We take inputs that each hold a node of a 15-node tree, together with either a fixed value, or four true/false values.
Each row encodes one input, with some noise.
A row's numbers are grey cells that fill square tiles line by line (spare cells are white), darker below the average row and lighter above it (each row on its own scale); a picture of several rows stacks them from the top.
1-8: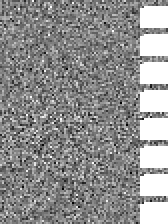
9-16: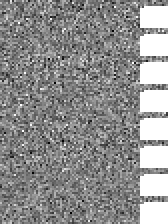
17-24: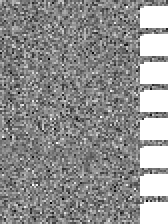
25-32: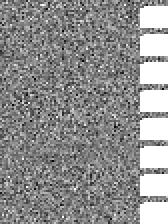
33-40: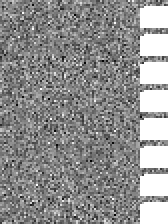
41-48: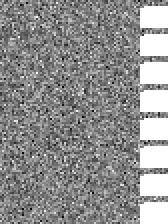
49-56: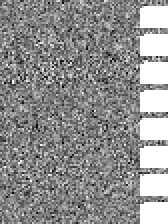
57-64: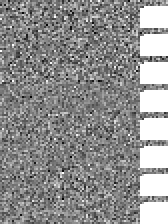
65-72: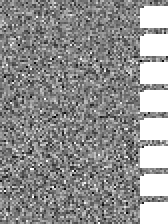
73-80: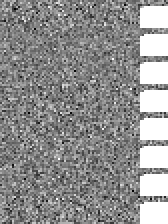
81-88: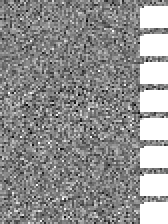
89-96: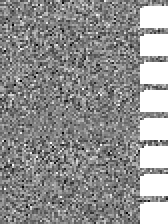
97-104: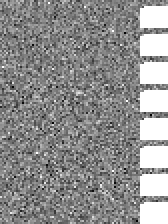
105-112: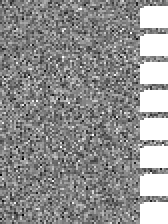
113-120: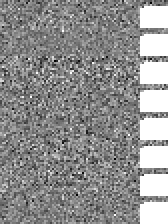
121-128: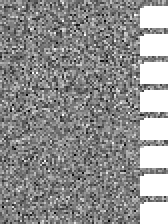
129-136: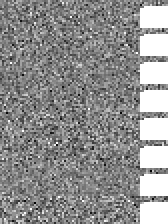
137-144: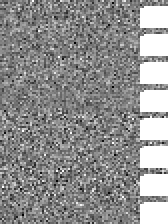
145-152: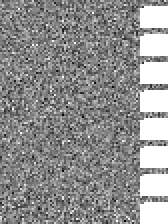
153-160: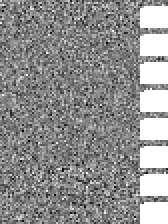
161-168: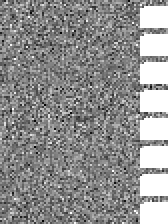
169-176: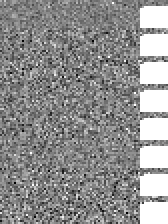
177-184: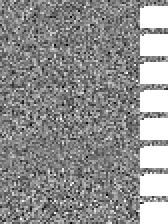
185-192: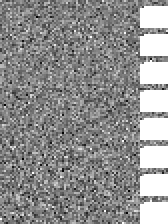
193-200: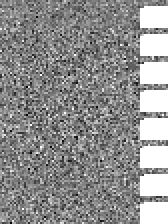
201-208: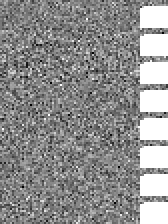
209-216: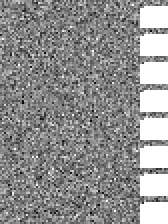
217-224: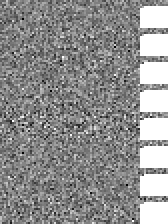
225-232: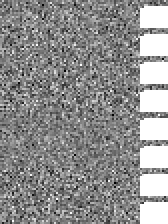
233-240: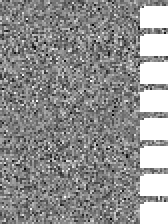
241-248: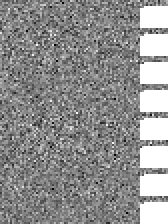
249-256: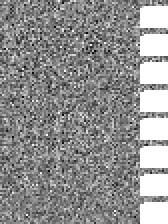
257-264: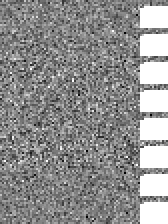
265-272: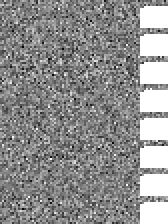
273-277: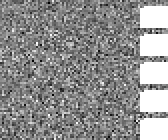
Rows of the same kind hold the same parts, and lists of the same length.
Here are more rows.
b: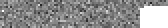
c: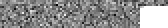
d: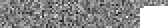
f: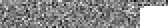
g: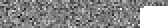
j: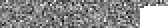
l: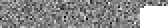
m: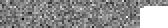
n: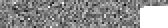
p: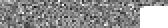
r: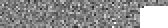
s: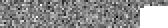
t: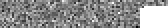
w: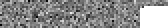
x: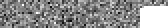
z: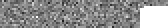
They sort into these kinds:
b, c, f, g, l, n, p, r, t, w
d, j, m, s, x, z

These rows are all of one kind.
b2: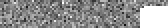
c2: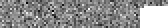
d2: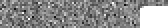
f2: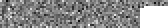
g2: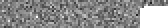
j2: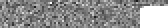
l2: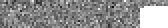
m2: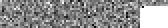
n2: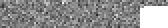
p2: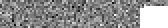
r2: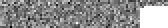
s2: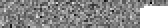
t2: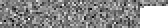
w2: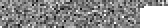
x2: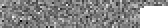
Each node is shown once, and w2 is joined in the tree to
b2, l2, n2, r2 and x2.
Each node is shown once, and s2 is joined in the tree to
c2 and r2.
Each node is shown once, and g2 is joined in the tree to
c2.
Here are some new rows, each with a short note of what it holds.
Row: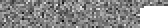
a node of a 15-node tree
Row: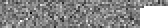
a node of a 15-node tree
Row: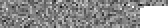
a node of a 15-node tree and four true/false values
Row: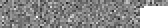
a node of a 15-node tree and four true/false values
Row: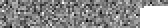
a node of a 15-node tree and four true/false values
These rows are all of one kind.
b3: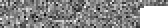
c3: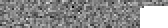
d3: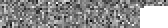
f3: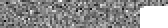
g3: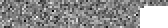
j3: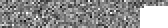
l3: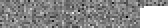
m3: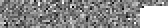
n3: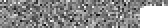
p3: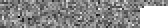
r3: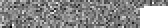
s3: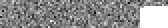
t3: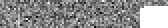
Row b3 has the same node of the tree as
c3 and t3.
